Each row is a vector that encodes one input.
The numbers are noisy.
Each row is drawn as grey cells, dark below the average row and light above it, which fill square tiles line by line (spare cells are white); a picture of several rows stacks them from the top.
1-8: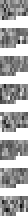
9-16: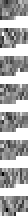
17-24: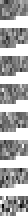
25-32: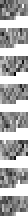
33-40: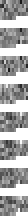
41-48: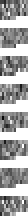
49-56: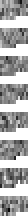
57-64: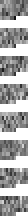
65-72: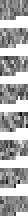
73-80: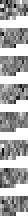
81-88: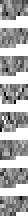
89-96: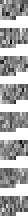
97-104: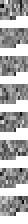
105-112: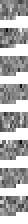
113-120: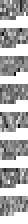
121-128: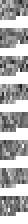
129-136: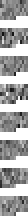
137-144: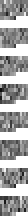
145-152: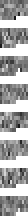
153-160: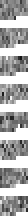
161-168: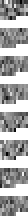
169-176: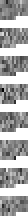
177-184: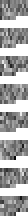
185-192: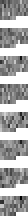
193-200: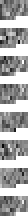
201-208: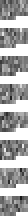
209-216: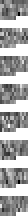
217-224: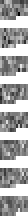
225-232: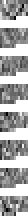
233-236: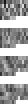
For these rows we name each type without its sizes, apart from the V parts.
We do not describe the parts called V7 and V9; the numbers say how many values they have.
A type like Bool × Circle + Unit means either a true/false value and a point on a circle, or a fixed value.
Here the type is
Bool × V9 + Line × (Line + V7).
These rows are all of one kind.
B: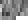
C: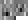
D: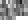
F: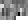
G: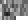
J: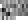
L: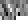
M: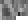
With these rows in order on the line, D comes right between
F and J.
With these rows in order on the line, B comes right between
C and G.
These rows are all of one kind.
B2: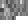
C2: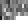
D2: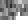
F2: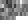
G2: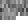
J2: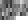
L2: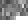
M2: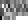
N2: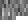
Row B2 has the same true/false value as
D2, F2 and J2.
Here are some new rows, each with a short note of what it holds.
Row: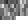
a true/false value and a value of V9
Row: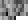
a point on a line and a value of V7
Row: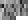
a point on each of two lines
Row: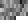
a point on each of two lines
